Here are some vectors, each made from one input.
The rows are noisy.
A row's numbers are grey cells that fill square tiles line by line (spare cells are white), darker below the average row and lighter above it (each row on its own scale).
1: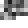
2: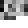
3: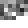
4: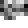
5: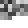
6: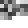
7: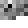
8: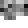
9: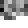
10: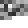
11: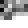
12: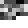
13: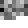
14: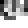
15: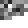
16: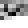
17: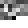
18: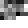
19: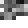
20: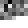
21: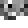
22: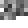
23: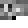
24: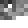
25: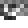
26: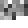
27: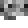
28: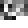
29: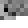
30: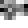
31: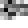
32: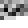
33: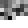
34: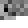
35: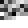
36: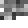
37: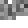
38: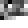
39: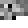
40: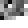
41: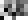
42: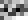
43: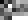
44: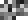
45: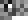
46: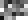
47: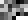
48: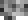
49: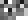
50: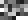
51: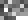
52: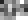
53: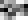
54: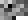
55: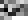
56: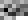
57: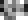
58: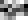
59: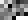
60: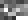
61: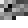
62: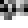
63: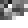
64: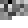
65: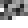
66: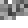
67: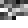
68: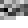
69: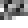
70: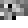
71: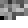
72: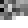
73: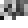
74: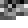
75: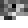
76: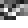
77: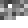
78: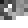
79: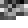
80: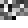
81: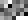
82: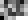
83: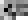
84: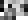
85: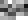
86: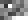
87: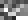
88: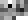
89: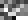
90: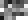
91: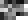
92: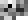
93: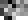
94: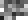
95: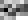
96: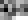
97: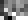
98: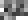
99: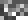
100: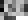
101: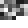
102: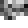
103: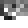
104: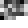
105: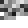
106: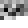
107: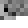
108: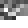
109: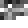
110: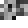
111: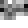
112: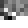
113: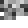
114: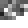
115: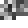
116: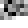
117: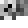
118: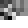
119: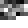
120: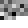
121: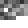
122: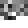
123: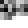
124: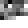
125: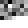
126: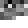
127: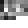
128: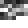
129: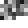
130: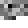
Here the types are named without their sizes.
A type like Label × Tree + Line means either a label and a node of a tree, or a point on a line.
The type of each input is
Label.
